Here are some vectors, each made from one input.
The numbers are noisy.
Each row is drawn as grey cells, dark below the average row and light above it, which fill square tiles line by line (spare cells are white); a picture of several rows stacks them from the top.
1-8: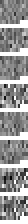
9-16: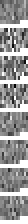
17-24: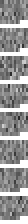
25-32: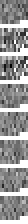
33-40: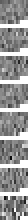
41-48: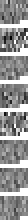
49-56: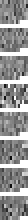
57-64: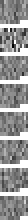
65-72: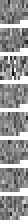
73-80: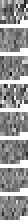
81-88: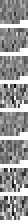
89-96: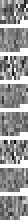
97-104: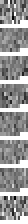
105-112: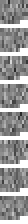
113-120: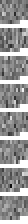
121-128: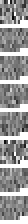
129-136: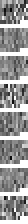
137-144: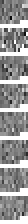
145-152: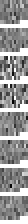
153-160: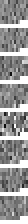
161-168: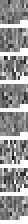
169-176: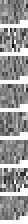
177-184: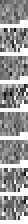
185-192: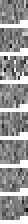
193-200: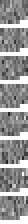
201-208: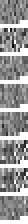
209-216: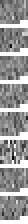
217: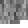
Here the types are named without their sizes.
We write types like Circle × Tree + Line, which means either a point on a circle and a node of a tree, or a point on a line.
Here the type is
(Circle + Unit) × Label + Line.
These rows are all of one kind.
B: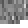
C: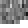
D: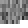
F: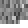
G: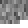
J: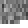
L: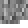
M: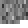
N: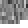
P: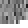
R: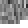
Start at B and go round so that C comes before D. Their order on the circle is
B, R, C, D, P, F, L, J, G, M, N.
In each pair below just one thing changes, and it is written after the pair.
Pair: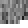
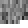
the place on the circle
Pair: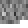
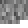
the label
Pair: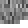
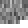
the label
